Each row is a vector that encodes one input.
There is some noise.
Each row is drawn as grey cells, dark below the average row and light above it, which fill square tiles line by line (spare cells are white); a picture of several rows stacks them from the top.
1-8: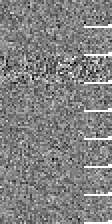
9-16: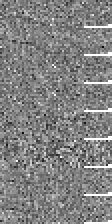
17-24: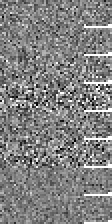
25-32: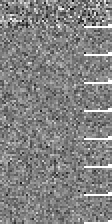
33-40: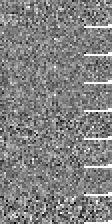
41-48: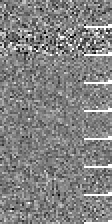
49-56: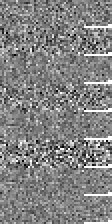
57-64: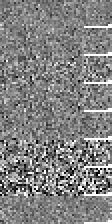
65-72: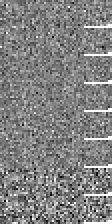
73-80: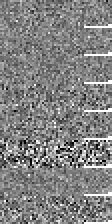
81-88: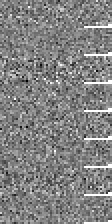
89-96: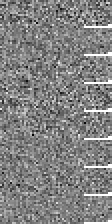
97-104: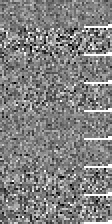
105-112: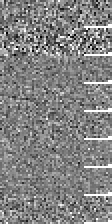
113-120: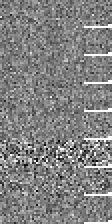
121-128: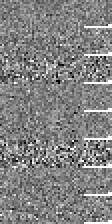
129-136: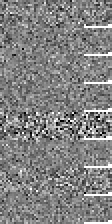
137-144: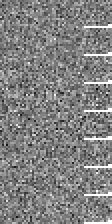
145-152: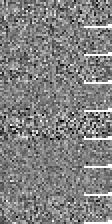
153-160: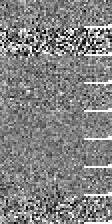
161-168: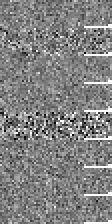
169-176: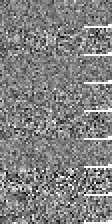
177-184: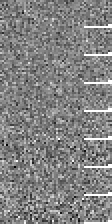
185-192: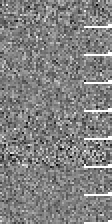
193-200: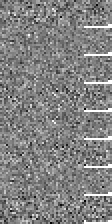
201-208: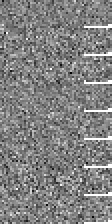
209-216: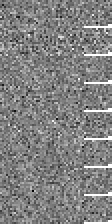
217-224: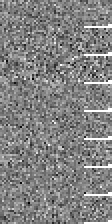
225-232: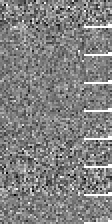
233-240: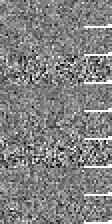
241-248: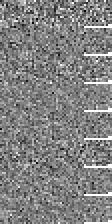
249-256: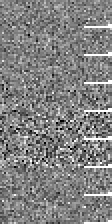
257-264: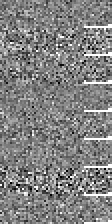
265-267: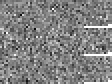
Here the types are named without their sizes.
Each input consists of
a point on a line, together with either a point on a line, or three true/false values.
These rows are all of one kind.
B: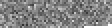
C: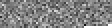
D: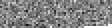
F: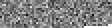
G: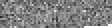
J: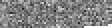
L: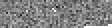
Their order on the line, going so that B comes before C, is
L, B, J, C, G, F, D.
